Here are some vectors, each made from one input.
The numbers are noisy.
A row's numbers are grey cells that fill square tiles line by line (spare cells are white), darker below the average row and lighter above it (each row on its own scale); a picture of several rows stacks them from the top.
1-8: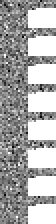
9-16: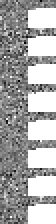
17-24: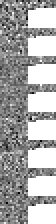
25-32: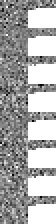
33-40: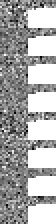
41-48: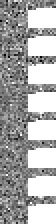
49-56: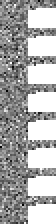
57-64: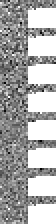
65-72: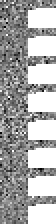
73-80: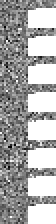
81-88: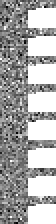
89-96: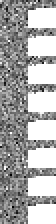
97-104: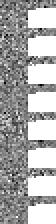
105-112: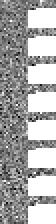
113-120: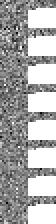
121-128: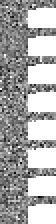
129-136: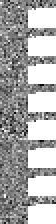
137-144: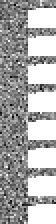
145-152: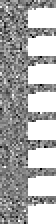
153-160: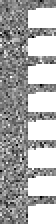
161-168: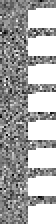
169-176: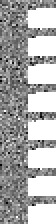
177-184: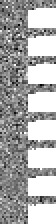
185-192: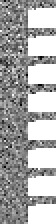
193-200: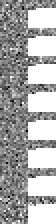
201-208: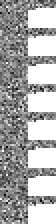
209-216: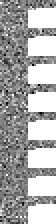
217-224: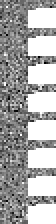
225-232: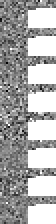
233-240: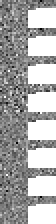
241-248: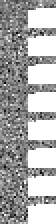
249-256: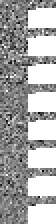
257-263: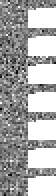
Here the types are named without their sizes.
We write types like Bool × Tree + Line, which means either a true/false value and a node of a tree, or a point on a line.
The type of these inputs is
List((Circle + Unit) × Line).
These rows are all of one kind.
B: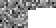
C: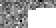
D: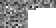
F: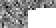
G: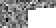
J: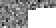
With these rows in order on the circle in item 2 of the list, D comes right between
C and G.
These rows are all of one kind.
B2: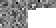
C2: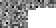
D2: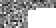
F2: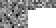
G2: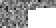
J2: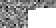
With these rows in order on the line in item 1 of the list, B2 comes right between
C2 and F2.
